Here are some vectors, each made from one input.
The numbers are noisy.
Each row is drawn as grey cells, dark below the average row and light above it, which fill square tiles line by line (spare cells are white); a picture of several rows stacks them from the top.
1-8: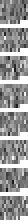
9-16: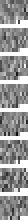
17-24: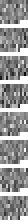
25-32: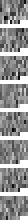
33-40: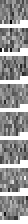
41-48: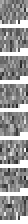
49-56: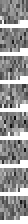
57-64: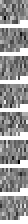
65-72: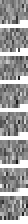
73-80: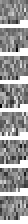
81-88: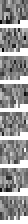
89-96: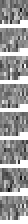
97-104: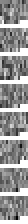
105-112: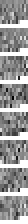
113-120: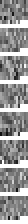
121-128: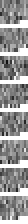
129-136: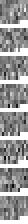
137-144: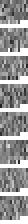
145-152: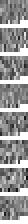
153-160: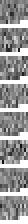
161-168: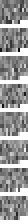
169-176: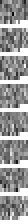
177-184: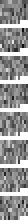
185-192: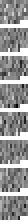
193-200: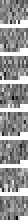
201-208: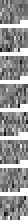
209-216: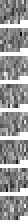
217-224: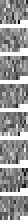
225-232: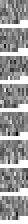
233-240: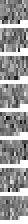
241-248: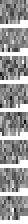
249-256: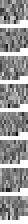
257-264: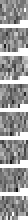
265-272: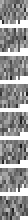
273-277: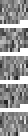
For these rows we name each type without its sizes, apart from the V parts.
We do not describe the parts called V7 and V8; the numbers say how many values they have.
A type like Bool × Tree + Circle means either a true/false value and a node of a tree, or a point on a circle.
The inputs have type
Label × Label × (Label + V7 × V8).
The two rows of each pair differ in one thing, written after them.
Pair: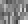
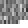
one of the two labels
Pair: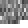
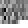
the value of V8
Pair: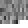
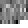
the value of V8
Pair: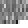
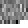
the value of V7
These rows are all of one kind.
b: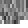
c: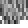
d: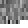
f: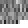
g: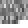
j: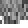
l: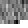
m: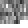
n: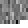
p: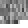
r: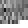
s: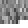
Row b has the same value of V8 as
c, g, j and r.
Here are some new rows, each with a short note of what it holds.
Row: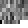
three labels
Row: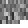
three labels
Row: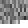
three labels
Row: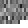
three labels
